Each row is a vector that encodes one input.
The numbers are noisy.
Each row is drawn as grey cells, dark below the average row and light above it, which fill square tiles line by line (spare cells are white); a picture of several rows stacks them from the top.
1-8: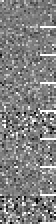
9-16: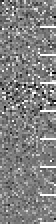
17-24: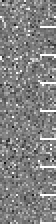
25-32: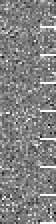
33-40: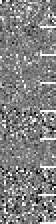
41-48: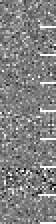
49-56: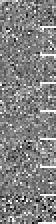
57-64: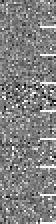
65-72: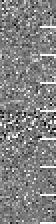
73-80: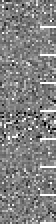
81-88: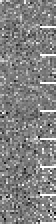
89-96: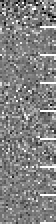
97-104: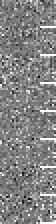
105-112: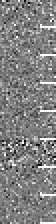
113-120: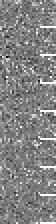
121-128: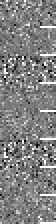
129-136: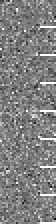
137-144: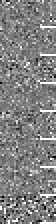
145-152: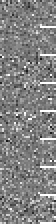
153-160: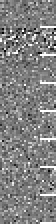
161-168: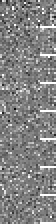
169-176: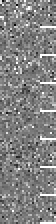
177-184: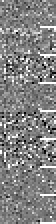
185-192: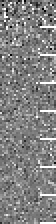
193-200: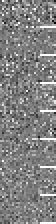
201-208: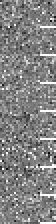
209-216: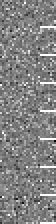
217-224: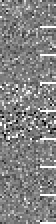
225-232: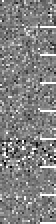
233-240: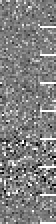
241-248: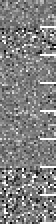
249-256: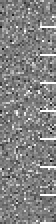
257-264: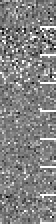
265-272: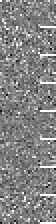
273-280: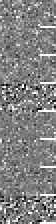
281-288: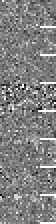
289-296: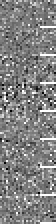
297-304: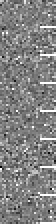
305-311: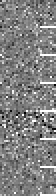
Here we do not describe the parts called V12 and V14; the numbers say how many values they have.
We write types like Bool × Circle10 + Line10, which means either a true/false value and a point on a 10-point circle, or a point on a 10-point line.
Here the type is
Label4 + (Line11 + V12) × V14.
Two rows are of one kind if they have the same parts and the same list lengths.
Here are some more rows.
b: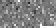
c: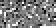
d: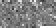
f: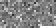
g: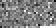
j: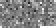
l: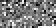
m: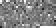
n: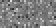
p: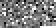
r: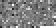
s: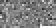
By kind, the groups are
b, d, f, j, n, r, s
c, l, p
g, m

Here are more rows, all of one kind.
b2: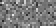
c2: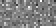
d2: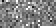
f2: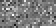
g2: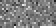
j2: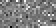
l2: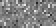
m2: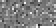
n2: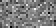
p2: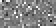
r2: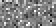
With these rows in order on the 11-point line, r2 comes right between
d2 and l2.
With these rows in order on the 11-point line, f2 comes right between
d2 and g2.
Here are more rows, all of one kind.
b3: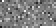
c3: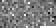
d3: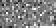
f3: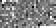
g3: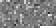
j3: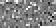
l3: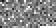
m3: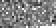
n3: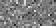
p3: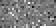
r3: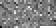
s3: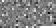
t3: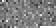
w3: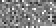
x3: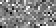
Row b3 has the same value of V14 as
d3, m3, r3 and t3.
